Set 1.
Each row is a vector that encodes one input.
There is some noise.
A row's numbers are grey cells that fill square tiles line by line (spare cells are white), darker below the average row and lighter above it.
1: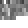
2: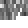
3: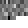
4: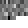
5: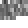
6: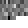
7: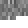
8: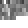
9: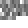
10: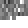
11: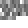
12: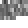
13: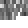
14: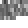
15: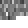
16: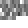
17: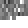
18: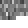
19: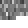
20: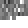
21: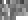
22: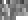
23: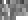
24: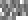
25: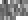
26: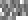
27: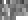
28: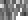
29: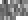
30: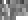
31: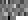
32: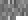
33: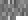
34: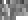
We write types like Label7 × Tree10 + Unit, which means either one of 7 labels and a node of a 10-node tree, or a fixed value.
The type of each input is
Tree8.
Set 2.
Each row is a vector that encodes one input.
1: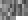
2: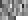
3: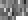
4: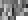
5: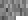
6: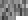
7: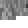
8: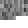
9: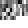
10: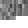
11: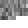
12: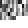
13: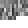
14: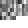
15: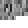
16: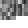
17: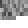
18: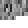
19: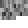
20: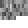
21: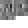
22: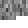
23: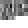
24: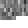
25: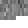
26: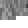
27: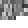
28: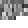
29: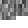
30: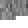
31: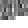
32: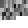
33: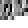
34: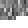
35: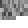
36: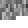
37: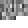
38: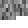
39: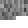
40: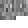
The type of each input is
Line5.
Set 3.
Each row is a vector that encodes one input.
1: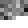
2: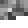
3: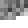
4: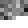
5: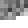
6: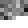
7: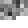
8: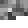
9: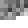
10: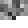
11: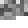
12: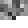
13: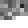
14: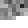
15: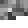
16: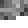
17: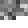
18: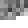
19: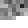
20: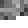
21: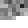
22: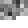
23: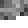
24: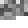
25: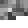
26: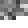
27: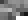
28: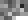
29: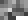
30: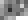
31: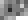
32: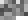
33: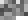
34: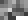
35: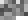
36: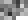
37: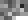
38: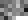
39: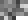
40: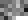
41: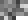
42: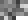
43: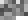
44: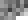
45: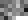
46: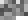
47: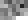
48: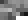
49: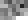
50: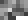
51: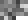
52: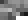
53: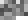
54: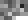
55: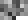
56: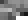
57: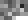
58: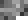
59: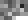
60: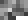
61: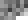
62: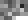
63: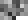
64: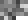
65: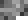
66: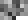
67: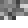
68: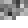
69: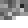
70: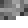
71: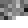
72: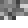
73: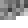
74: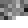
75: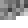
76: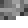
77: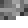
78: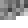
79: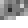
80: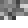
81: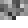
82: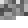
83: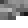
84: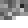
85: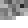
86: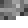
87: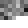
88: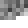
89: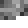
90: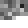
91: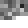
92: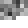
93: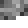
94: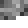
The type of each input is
Circle11 + Unit.
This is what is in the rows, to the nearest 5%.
About 90% of them hold a point on an 11-point circle. The rest hold a fixed value.
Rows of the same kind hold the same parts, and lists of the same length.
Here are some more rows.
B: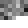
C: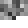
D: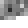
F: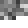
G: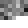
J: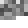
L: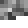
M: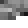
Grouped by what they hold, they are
B, C, D, F, G, L, M
J

